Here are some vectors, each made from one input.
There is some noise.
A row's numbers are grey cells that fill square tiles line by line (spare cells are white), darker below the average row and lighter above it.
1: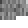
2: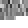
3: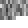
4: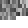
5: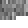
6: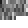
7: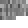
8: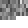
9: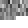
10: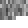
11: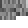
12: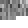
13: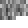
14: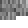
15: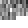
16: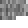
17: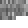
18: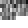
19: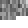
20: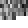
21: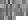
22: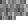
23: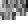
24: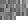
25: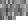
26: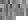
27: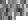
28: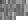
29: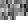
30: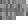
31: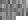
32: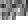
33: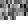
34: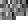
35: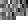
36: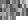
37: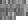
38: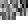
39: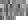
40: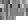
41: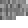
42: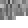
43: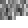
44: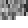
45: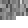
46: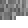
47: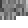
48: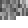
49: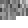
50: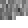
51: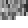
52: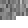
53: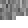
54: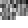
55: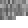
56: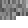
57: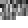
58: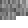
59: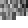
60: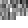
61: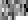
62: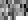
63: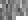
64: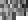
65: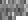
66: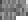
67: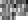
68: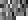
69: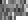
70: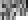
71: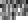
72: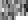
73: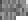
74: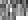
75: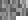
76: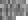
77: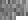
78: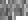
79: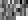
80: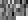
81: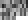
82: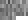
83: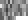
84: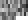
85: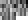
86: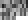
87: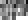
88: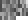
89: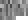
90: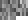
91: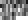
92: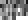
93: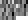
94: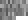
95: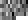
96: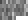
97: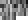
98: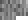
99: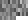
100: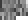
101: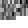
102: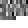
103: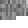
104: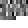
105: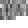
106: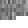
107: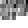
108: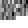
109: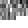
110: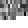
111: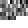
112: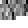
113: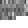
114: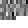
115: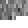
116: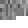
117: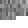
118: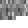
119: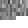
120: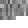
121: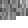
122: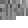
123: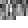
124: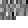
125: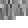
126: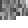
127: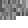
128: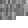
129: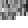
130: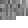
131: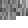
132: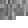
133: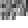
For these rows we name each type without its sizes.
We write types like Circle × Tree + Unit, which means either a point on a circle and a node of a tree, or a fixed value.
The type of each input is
Bool × Bool × Bool + Tree + Unit.
